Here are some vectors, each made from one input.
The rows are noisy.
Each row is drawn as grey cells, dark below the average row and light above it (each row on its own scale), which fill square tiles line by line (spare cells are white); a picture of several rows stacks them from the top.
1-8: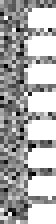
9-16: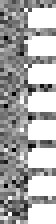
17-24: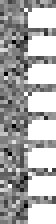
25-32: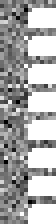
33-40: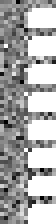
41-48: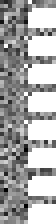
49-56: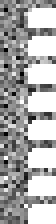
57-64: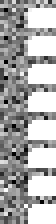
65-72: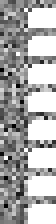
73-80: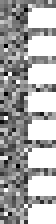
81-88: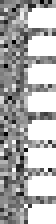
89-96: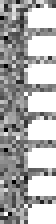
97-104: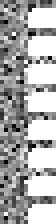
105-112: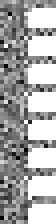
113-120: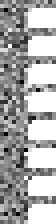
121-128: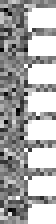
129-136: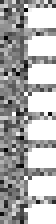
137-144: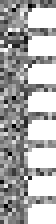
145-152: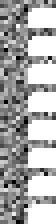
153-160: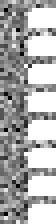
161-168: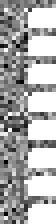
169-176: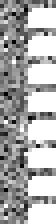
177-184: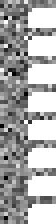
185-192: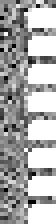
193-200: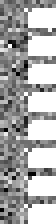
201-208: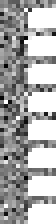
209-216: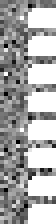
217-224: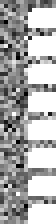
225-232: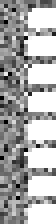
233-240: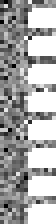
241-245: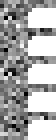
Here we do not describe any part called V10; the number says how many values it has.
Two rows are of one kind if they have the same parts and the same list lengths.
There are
5 kinds of row.
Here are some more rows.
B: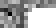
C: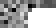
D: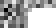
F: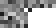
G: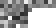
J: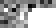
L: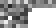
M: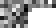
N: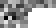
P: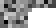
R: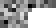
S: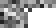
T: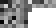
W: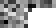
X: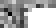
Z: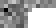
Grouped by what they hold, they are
B, D, G, L, N, X, Z
C, J, P, R, W
F, S
M
T

